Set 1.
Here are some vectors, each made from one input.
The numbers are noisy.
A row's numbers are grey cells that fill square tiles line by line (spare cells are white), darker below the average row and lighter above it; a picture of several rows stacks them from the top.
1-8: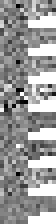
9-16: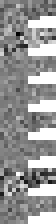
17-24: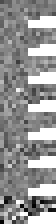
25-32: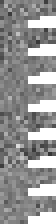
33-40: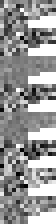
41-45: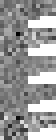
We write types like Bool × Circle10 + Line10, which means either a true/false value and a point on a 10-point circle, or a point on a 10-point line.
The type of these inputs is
(Bool × Bool × Bool + Unit) × Tree7.
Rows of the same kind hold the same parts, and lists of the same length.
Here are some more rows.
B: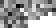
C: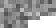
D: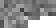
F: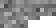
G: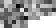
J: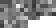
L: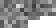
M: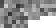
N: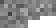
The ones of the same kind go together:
B, J, M, N
C, D, F, G, L

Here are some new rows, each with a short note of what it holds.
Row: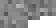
a node of a 7-node tree and three true/false values
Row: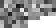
a node of a 7-node tree
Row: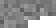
a node of a 7-node tree and three true/false values
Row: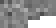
a node of a 7-node tree
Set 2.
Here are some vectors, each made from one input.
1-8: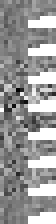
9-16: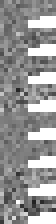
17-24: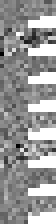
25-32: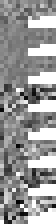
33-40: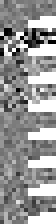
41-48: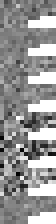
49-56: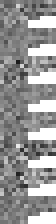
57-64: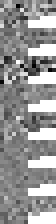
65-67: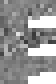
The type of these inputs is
Bool × (Tree8 + Unit).
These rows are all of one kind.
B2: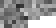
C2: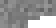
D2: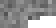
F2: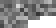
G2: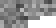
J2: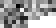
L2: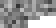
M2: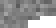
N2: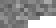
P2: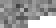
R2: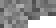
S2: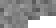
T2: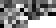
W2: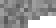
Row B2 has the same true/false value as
D2, F2, N2 and T2.
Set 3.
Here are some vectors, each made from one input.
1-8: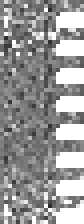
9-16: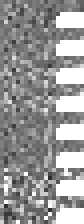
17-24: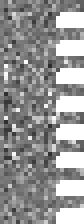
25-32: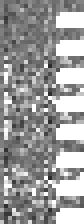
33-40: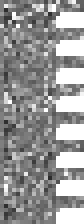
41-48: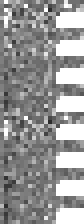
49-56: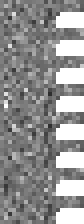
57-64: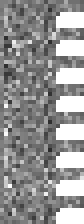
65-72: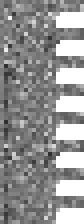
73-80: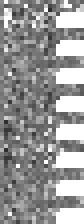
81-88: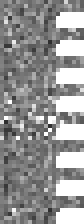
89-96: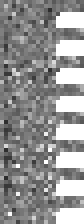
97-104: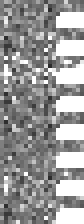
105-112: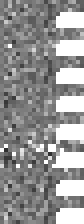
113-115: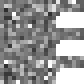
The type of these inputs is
Line4 × Line6 + Line7.
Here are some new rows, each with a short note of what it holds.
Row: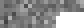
a point on a 7-point line
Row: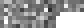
a point on a 4-point line and a point on a 6-point line
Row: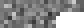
a point on a 4-point line and a point on a 6-point line
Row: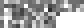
a point on a 4-point line and a point on a 6-point line
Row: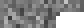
a point on a 4-point line and a point on a 6-point line
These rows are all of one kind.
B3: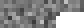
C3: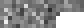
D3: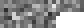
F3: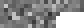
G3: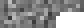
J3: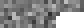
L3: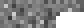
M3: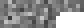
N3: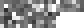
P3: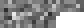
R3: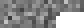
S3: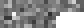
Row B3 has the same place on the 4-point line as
C3, F3, J3 and N3.
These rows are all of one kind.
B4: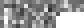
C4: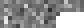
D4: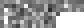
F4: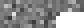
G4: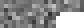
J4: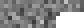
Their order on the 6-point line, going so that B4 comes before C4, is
B4, J4, G4, C4, D4, F4.
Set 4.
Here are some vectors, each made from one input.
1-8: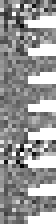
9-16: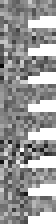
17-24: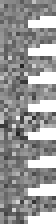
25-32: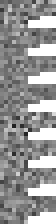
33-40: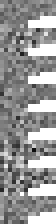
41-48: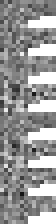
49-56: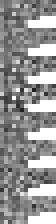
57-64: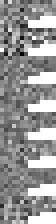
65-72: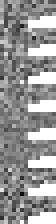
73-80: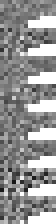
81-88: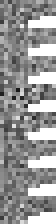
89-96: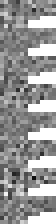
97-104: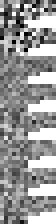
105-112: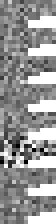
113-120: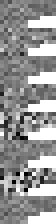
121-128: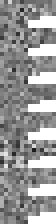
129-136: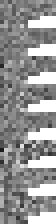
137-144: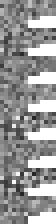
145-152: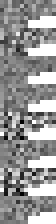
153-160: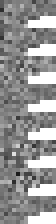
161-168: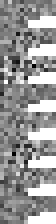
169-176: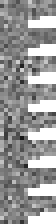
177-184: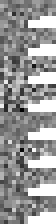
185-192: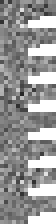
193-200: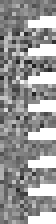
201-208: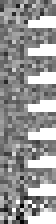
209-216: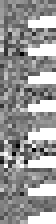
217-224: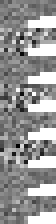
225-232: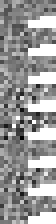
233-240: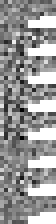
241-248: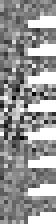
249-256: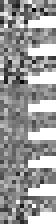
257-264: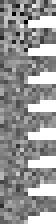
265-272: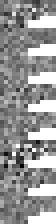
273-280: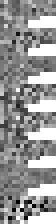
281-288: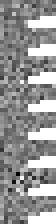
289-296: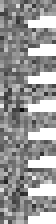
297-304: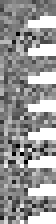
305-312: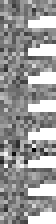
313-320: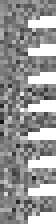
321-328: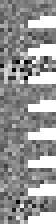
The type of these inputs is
Bool × Bool × Bool × Bool + Line3 × Line3.
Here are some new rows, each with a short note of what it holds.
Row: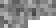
a point on each of two 3-point lines
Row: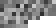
four true/false values
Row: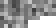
a point on each of two 3-point lines
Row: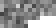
four true/false values
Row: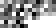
a point on each of two 3-point lines
